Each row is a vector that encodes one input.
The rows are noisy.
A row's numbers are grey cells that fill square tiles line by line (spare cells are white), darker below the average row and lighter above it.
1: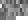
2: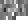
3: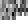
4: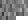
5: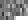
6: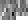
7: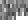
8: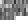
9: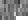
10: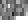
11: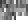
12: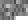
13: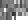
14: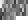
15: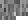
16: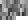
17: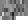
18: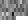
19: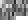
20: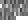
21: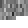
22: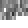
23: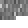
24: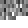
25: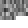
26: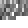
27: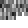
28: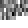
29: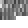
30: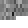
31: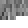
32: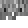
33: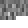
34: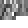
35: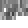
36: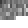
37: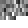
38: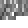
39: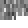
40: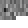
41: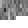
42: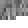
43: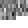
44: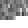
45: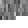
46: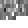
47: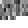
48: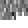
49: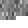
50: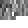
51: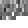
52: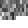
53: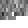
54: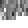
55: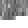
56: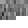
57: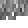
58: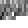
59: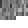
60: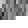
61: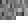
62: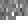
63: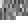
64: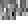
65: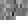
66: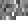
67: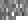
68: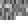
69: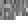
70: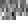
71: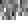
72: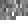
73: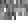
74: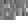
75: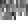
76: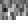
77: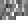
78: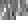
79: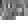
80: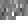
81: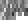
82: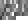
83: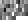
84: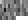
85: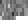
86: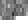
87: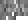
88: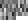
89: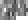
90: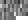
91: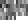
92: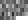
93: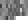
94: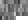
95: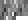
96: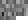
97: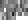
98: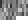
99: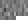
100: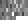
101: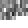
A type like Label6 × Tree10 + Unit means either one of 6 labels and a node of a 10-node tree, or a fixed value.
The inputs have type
Line12.
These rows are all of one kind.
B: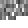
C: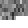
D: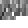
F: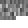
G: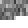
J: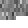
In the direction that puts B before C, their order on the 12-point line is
B, D, F, G, C, J.
